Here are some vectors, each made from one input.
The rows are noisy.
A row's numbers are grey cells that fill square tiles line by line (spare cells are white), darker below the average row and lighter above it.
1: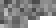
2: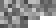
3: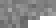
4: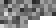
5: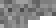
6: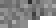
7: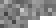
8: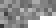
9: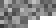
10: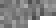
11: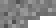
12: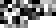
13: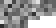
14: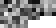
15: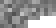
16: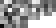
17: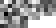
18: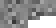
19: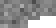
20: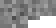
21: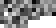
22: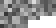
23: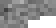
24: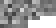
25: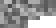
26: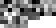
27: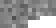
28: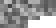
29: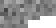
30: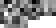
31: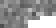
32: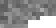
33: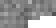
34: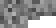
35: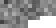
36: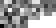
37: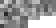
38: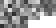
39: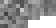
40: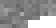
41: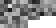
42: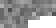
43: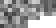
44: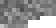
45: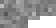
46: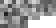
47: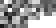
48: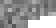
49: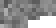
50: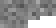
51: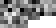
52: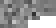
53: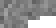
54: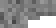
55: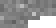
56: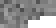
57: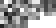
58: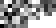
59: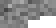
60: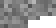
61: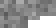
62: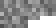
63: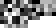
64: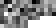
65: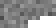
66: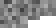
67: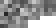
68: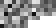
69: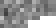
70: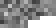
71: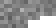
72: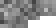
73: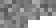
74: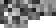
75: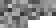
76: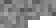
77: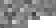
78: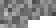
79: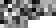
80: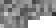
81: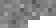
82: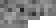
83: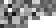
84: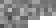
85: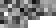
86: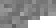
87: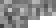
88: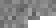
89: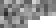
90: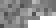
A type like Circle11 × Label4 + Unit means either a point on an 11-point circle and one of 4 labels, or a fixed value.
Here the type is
(Label9 + Line6) × Tree8.
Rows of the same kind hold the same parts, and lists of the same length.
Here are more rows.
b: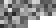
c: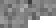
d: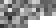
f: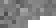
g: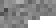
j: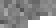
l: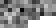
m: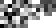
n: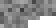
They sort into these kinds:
b, c, f, g, l, n
d, j, m

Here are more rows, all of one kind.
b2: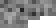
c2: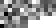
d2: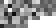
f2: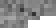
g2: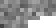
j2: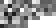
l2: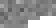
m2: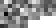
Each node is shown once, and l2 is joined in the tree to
f2.
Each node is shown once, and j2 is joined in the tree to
g2 and m2.
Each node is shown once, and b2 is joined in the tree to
d2 and g2.
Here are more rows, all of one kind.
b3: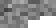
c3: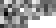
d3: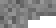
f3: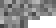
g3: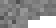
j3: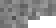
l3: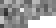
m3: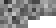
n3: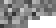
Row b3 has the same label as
c3 and l3.
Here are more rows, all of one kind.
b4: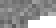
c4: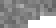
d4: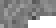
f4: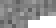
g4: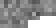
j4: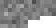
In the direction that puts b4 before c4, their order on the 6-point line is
b4, f4, g4, d4, c4, j4.
